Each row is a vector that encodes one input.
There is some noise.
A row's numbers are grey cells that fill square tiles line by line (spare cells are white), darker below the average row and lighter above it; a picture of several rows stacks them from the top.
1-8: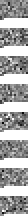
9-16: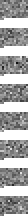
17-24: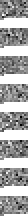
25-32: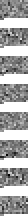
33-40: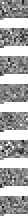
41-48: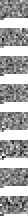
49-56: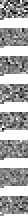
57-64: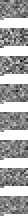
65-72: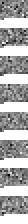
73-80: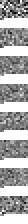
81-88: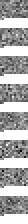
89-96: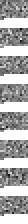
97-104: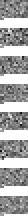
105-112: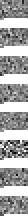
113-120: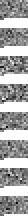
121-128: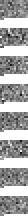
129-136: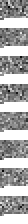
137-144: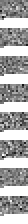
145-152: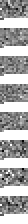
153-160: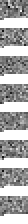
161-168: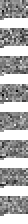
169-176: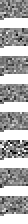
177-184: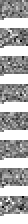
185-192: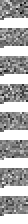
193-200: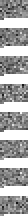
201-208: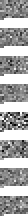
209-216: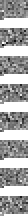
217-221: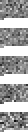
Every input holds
a list of up to two items, each either a point on a 6-point line, or a point on a 9-point line.
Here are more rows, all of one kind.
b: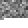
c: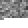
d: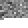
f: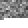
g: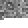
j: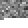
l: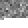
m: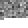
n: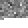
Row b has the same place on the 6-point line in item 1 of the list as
c, f and j.
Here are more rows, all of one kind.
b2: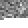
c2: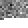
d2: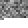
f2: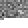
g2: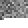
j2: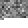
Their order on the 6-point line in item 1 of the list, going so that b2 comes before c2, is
d2, j2, b2, f2, g2, c2.
